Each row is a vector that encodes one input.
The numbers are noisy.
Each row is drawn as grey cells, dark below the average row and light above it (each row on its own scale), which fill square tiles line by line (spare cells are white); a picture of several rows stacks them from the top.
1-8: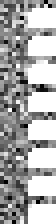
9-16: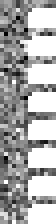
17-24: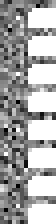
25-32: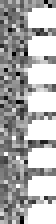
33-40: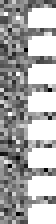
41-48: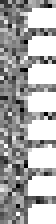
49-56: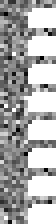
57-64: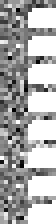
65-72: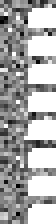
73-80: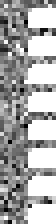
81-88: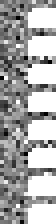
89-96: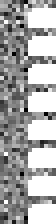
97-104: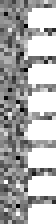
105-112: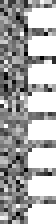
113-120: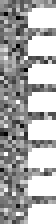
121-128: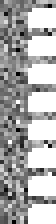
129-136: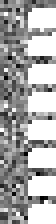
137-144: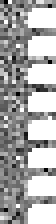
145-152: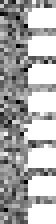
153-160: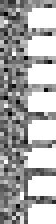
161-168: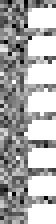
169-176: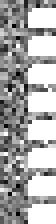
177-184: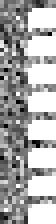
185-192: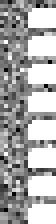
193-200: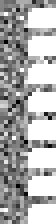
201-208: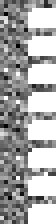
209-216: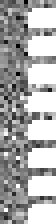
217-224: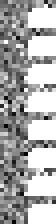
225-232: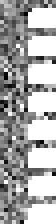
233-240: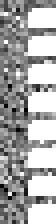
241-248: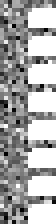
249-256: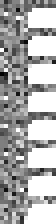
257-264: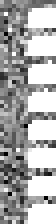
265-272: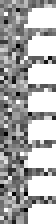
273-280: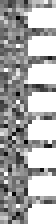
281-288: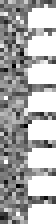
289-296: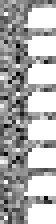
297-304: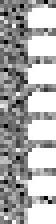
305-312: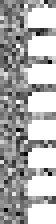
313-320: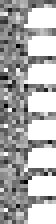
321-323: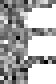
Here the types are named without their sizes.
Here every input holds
a true/false value, together with a list of points on a line.
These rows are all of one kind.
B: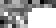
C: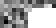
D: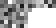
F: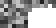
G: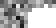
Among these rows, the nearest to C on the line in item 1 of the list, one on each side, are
B and F.
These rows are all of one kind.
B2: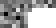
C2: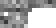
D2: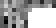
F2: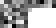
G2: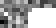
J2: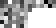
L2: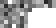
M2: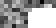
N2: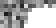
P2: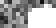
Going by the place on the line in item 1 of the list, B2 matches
D2, F2, M2 and P2.
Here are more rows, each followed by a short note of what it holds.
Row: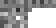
a true/false value, together with a list of two items
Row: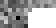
a true/false value, together with a list of two items
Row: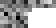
a true/false value, together with a list of two items
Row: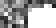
a true/false value, together with a list of one item
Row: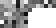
a true/false value, together with the empty list
